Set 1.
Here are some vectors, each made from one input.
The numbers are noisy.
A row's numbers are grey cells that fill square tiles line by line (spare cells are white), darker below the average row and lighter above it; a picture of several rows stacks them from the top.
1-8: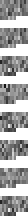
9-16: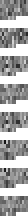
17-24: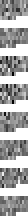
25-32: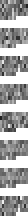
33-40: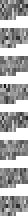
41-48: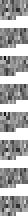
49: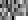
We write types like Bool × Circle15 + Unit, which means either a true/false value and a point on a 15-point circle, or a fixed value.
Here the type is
Label8.
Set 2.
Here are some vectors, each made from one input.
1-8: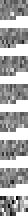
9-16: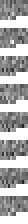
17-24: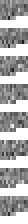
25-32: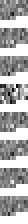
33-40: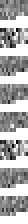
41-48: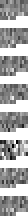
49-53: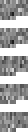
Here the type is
Bool × Bool × Bool + Unit.
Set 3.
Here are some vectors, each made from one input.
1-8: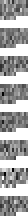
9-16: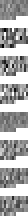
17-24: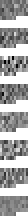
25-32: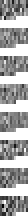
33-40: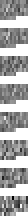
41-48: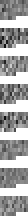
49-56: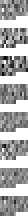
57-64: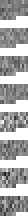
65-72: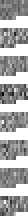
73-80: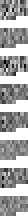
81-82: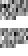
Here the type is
Circle15 + Unit.
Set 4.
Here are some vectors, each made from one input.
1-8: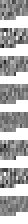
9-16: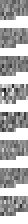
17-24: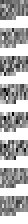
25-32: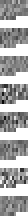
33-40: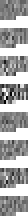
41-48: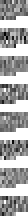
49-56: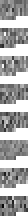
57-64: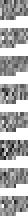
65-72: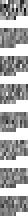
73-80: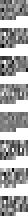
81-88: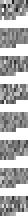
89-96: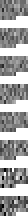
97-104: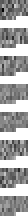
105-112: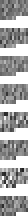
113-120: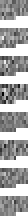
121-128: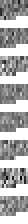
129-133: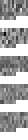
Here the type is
Circle15.
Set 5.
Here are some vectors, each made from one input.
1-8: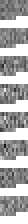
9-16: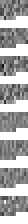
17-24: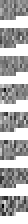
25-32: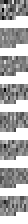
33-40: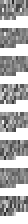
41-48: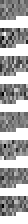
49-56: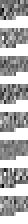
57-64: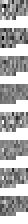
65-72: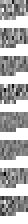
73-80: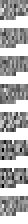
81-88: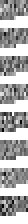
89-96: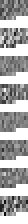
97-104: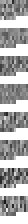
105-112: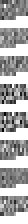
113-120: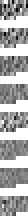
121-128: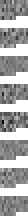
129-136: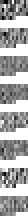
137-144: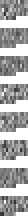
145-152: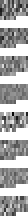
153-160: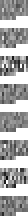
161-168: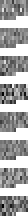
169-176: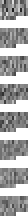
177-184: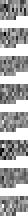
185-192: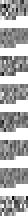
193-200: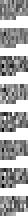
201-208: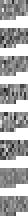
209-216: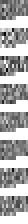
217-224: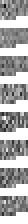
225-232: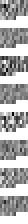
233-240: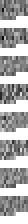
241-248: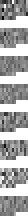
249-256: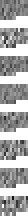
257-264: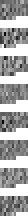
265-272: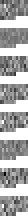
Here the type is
Line7.
